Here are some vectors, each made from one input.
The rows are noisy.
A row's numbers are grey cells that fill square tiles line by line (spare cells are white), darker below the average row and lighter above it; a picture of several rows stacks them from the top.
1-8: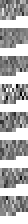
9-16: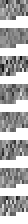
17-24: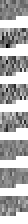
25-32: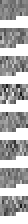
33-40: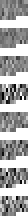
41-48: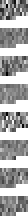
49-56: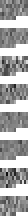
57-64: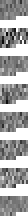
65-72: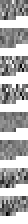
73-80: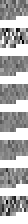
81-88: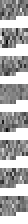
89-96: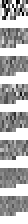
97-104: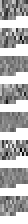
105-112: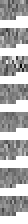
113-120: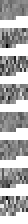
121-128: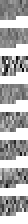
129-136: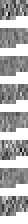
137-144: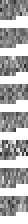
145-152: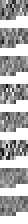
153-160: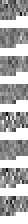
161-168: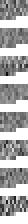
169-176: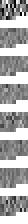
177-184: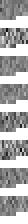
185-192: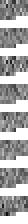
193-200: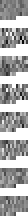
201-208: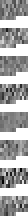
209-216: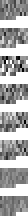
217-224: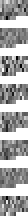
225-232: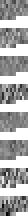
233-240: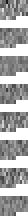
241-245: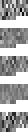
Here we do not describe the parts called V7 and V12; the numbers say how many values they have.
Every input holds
either one of 5 labels, a value of V7 and a value of V12, or one of 8 labels.
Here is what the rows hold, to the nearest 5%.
About 80% of them hold one of 5 labels, a value of V7 and a value of V12. The rest hold one of 8 labels.
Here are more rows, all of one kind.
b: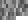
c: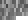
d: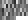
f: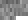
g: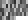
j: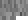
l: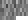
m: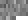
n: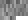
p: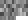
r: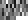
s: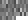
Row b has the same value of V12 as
c and p.
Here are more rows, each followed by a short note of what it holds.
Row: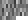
one of 5 labels, a value of V7 and a value of V12
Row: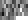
one of 5 labels, a value of V7 and a value of V12
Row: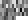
one of 8 labels
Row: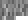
one of 5 labels, a value of V7 and a value of V12
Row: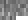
one of 5 labels, a value of V7 and a value of V12
